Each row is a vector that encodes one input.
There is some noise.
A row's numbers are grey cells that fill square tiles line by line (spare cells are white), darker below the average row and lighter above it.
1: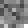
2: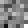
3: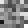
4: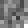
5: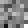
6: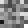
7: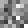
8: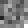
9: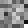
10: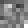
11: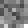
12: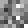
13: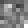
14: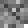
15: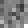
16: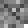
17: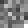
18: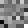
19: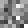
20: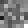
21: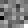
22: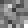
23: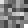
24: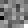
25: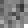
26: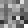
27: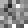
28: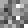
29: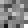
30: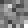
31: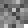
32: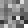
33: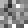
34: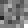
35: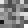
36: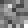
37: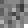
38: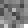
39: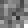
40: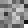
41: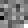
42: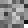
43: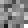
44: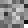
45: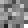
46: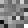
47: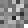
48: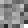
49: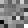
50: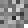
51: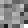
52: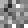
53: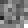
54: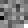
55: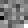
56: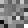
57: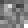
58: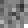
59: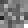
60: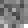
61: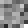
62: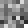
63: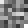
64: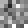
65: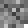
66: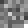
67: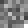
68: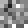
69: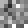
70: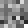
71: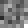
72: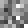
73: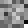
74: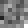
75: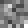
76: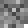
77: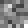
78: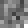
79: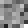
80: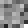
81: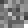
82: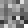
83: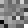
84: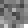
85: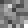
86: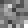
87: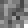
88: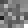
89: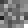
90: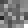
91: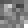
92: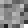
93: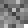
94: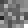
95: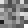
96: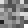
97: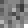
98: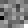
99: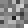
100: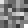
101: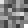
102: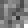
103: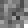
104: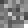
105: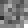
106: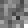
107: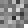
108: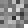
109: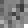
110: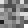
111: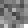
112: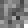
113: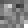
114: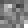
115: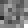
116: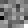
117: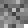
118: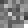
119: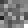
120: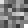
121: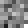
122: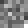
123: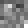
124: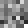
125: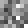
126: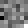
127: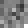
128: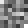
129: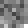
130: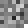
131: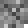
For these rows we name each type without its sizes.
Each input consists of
either a point on a line, or a node of a tree.
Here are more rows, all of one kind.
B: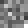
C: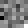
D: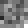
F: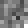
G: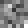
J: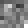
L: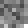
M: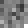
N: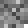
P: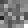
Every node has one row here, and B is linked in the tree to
P.
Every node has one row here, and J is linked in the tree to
D and G.
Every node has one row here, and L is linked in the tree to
M and N.
